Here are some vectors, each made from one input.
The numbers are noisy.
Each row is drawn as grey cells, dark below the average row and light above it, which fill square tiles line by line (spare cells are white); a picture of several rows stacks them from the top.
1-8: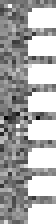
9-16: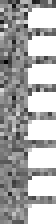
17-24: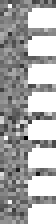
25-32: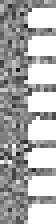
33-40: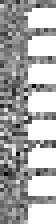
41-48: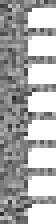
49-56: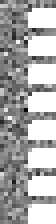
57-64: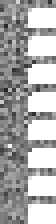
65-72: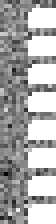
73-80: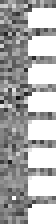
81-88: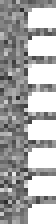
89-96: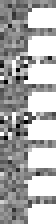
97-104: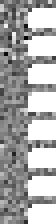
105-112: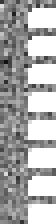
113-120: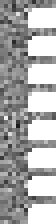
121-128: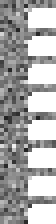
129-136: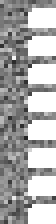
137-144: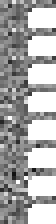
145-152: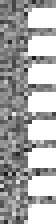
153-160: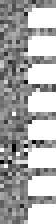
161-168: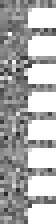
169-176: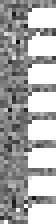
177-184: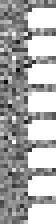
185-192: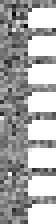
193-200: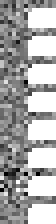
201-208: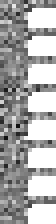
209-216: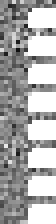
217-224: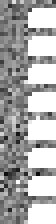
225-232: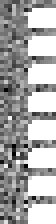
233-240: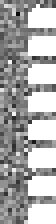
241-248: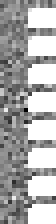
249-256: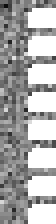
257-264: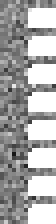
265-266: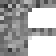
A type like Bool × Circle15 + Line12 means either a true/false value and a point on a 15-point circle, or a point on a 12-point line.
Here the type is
Circle16 × Circle16 + Circle17.
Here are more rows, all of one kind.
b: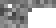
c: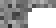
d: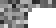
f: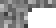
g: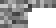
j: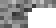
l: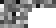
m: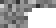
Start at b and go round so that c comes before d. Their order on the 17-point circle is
b, m, l, g, f, c, j, d.
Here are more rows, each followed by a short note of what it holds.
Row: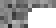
a point on a 17-point circle
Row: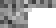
a point on each of two 16-point circles
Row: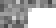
a point on each of two 16-point circles
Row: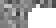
a point on a 17-point circle
